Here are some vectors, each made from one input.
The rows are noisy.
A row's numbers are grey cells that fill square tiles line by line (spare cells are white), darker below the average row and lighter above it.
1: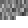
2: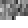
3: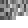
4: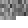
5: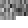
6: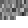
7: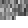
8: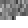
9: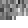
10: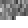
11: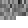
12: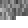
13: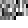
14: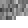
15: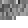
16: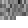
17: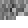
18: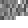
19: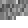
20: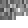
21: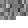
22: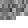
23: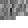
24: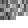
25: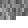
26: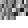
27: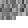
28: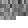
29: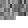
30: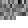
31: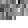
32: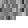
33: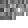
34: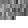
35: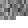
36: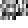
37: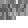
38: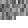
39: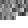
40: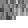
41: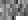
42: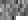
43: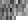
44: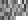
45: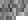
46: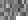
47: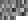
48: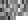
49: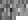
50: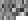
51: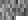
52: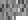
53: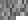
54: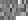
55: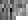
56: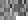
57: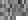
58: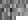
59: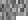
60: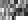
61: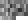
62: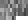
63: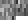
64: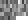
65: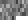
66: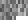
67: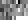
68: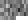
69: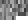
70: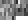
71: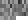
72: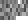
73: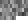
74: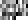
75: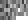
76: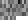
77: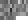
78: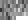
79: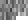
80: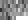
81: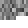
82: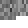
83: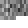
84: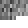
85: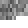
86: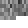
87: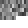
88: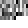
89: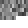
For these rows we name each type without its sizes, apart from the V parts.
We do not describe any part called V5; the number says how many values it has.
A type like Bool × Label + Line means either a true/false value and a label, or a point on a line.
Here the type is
List(Bool × V5).
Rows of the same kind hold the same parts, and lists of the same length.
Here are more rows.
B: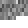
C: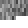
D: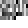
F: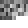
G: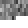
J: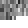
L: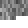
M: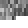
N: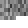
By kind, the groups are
B, F, J
C, G, L, M, N
D

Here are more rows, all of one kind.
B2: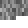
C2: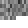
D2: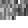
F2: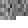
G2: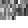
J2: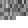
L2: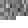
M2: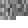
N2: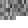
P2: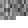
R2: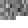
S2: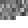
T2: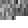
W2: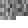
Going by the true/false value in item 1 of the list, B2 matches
D2, G2, S2 and T2.
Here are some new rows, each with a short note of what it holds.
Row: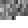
a list of one item
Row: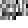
the empty list
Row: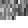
a list of one item
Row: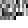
the empty list
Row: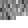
a list of two items
